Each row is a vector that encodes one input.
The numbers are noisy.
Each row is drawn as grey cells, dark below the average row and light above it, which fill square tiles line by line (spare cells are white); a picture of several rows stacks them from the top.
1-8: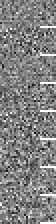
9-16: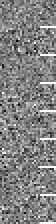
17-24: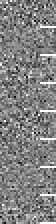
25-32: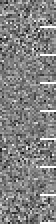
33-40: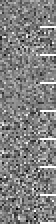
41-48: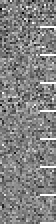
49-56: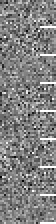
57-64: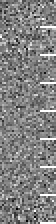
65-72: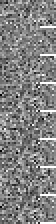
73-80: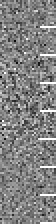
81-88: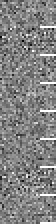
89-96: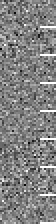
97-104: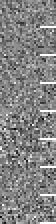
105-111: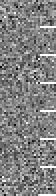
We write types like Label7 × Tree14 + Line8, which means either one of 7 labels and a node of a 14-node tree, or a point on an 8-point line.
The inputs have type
Bool × Bool × Bool × Bool + Line5 × (Tree8 + Unit).
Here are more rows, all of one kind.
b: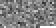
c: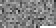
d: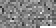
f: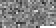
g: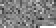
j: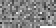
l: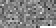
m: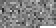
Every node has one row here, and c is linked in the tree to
d, j and l.
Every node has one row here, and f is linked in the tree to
j.
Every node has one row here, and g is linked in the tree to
b and l.
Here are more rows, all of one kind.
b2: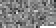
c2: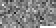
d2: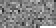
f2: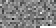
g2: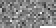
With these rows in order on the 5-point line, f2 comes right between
d2 and g2.
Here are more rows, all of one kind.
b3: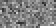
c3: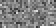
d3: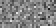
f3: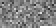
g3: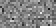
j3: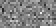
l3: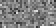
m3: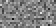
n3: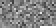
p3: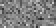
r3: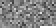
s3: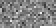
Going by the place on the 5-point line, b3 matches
c3 and l3.
